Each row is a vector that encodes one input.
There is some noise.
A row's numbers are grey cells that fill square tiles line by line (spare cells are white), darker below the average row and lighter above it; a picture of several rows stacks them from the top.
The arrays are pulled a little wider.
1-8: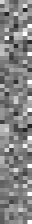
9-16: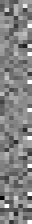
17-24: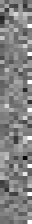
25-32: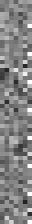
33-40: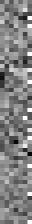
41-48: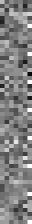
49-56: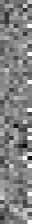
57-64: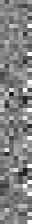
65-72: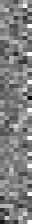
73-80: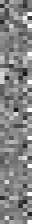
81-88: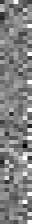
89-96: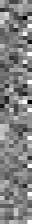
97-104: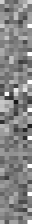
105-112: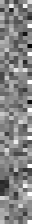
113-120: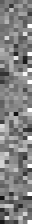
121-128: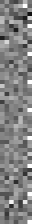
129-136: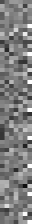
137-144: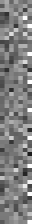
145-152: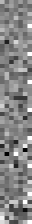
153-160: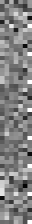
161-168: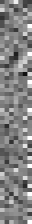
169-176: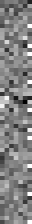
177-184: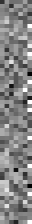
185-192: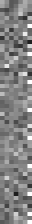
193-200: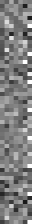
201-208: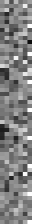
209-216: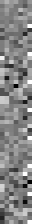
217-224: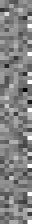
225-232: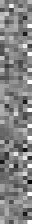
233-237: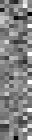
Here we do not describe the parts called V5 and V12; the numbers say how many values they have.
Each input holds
a point on a 6-point line, together with either one of 6 labels, or a value of V5 and a value of V12.
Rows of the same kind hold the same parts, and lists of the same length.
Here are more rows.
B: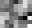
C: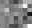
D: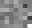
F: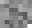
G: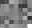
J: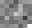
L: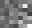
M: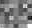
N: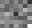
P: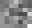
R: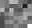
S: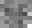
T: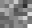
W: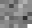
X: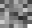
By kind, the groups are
B, D, F, G, J, N, P, R, S, T, W, X
C, L, M

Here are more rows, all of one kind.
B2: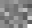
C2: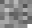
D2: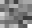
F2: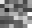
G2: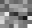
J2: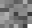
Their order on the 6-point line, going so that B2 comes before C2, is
G2, J2, B2, C2, F2, D2.
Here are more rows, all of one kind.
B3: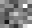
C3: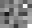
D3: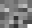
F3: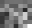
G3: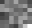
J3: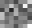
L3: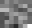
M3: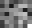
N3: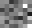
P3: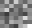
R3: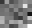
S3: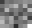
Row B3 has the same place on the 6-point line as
D3, F3, G3 and L3.
